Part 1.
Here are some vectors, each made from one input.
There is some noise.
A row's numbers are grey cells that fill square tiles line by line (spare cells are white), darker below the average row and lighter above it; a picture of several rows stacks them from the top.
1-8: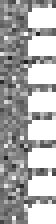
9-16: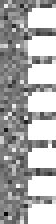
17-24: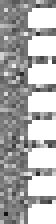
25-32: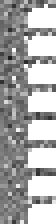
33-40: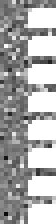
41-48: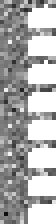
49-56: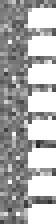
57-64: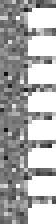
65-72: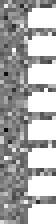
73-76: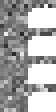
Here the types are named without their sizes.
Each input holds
a point on a line.
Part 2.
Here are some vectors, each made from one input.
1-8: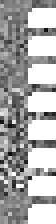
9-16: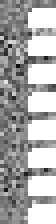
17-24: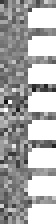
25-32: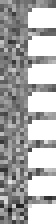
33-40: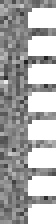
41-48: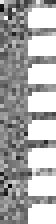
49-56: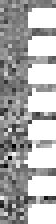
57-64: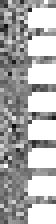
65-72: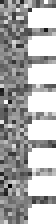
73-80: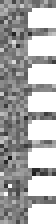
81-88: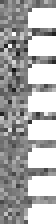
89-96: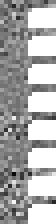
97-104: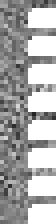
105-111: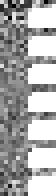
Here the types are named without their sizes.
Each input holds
a label.
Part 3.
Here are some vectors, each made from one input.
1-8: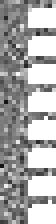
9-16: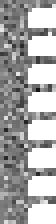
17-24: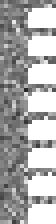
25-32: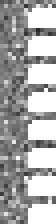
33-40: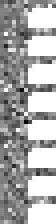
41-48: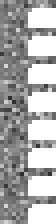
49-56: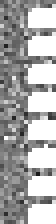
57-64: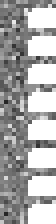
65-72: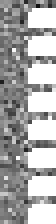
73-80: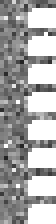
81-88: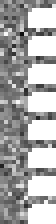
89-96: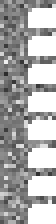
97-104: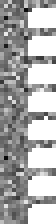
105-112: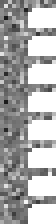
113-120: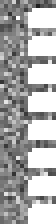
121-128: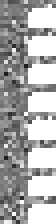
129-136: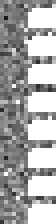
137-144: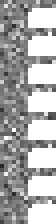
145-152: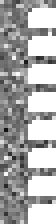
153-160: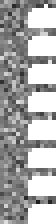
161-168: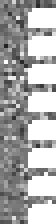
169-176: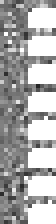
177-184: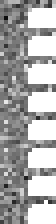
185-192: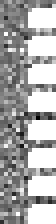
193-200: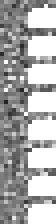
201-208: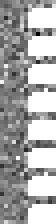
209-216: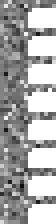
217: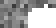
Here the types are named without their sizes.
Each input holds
a point on a line.
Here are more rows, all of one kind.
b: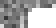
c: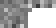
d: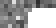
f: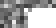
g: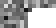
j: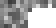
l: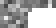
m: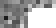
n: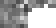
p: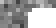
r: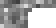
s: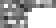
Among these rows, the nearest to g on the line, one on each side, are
b and s.
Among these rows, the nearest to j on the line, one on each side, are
f and l.
